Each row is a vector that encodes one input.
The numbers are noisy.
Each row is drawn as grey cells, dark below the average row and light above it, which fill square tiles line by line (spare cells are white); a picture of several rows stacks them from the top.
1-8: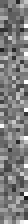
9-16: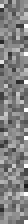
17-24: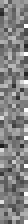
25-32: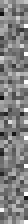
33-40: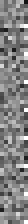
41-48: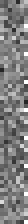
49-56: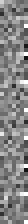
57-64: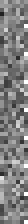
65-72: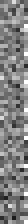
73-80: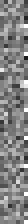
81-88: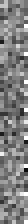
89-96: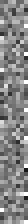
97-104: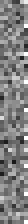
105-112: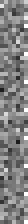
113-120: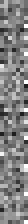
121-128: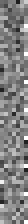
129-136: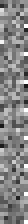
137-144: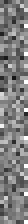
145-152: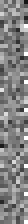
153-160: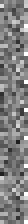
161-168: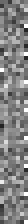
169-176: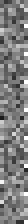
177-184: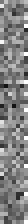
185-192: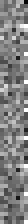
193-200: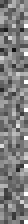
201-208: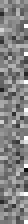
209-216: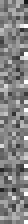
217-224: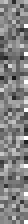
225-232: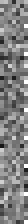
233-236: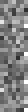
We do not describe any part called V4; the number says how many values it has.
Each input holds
either one of 5 labels and a point on a 6-point line, or a point on a 7-point line and a true/false value, or a value of V4.
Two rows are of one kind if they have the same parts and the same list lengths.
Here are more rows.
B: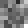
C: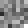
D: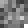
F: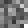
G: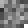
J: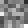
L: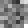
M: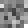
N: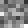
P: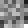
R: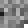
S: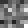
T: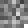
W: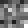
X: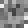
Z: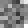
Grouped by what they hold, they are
B, F, L, S, W, Z
C, D, G, M, R, T, X
J, N, P

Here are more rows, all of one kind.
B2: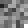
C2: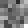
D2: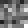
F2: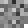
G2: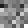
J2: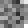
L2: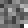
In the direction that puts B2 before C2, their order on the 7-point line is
D2, L2, B2, C2, J2, F2, G2.
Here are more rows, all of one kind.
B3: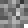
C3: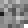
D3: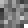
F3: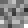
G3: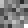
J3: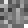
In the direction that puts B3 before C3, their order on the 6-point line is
J3, D3, B3, C3, F3, G3.
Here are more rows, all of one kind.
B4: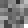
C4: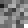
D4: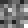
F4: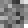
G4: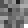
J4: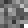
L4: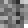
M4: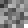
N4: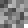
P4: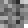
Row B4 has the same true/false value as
F4, J4, M4 and N4.
